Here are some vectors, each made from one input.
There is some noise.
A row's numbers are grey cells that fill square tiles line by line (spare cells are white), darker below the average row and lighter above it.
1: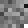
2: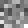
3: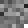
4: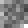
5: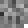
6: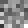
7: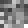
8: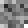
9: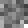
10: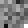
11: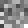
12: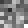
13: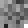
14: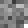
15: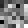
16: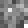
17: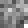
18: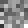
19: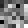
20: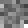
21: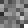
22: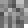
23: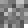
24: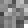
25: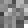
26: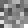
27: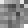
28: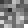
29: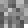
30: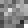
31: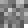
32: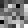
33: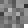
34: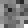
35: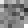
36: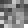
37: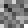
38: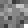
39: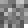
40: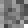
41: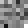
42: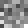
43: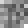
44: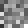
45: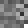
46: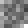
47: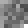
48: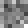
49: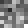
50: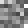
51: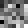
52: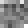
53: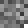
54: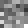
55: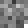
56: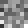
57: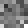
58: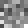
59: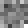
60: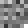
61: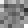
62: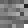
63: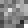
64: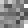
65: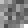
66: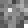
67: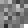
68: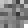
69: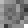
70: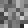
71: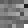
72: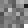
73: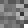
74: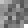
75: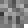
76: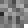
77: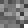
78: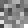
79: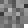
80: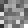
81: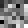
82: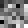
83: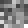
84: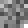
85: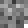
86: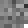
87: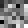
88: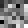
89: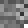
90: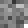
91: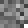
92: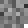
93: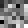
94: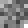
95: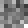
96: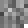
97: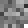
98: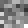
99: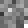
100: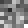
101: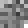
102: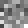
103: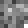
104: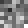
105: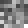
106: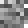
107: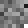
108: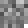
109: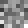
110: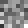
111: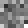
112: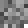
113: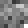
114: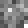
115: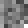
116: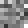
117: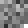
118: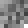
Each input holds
a list of up to three points on a 6-point line.
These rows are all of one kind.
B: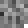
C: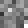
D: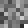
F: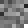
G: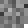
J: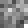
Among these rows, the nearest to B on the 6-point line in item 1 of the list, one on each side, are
C and G.
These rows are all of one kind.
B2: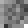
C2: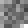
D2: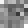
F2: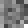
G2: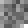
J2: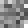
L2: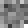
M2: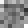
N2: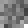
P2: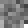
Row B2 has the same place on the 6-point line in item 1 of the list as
C2, G2, M2 and N2.
